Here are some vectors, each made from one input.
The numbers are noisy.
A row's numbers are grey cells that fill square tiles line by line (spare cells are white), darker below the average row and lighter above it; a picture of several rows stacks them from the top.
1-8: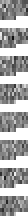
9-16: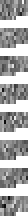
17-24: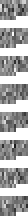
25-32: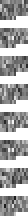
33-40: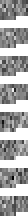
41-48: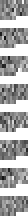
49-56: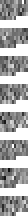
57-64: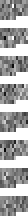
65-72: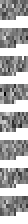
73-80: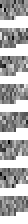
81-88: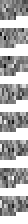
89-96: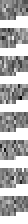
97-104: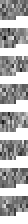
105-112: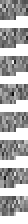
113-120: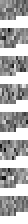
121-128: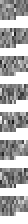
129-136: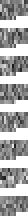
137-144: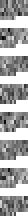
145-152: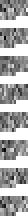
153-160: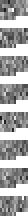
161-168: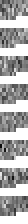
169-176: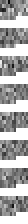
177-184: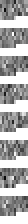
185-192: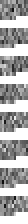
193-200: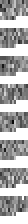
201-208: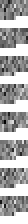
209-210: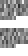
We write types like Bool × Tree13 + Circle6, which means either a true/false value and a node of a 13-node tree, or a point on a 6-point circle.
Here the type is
Bool × Circle6 × Line5 + (Label4 + Line4) × Line4.
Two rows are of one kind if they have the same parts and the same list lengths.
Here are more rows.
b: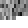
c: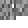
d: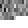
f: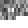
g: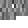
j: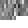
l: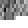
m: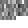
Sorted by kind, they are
b, c, g
d, f, l
j, m

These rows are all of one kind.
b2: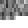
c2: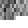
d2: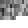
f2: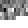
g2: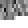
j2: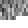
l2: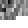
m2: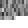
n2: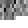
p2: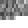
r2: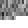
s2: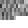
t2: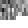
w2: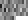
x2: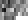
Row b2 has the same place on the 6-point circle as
c2, l2, p2 and x2.
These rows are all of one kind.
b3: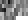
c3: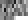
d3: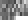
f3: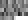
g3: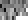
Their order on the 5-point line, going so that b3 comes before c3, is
b3, g3, c3, d3, f3.
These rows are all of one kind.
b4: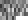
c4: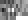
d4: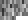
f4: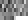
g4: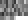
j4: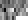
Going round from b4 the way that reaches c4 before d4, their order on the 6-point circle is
b4, j4, g4, c4, f4, d4.
